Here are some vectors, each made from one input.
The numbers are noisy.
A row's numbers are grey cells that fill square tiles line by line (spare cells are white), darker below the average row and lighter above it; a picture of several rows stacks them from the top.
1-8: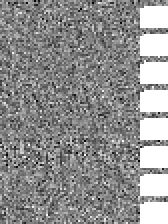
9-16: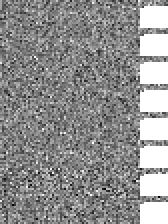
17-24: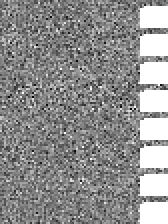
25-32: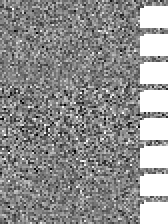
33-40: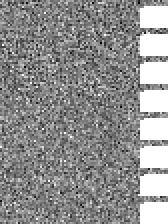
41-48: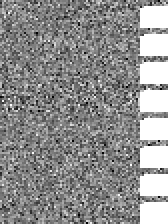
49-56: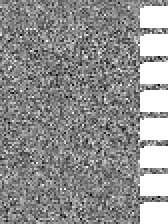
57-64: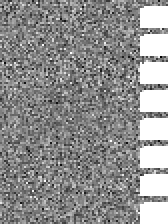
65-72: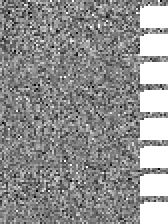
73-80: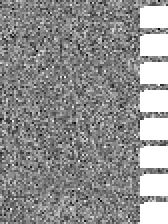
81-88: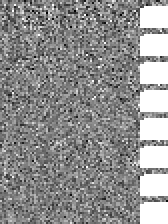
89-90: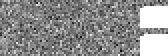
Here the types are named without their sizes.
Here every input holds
a label, together with either a point on a circle, or a point on a line.
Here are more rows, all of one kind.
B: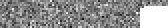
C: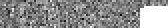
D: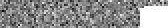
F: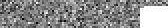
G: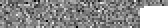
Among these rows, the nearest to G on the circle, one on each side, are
C and F.
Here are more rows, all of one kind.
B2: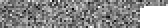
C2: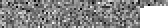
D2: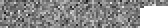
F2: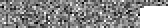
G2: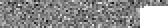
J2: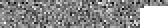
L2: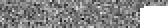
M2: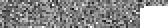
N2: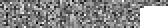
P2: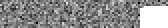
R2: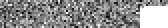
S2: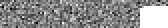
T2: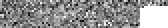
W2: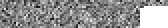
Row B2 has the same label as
L2, M2 and R2.
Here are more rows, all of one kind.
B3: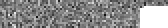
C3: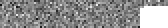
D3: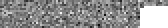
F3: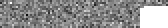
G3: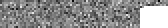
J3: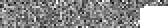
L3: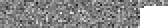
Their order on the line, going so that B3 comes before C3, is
B3, L3, D3, F3, J3, G3, C3.
